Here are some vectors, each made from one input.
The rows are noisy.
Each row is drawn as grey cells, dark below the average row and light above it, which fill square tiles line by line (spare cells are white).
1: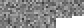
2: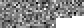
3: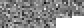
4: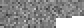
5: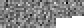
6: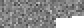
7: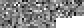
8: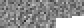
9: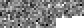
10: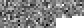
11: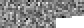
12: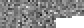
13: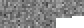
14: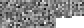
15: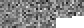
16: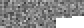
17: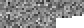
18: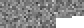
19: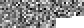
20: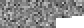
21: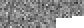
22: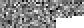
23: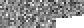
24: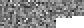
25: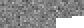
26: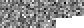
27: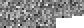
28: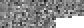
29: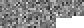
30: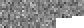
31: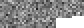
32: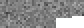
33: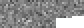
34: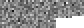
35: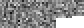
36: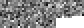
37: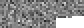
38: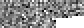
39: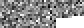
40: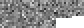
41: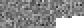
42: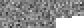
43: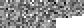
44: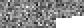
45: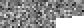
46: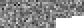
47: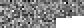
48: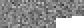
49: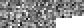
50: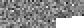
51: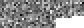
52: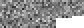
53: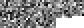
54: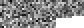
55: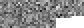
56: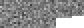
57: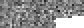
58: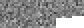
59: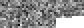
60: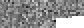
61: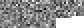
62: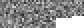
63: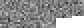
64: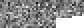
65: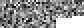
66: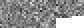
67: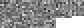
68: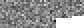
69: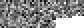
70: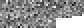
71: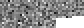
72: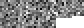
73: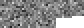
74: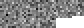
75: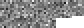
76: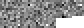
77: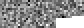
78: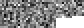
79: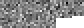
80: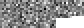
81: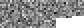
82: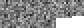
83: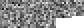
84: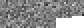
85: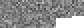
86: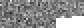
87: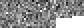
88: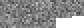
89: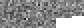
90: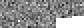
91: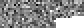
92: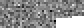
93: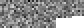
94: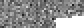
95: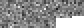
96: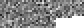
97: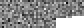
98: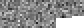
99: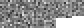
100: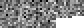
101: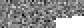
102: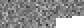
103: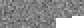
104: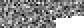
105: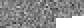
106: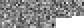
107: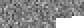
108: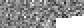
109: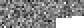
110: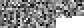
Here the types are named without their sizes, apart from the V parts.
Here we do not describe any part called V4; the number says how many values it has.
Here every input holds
a value of V4, together with either a label, or three true/false values.
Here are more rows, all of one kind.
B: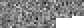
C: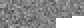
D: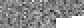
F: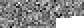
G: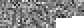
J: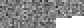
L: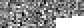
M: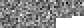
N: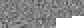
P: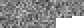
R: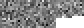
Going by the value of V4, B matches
C, L and R.
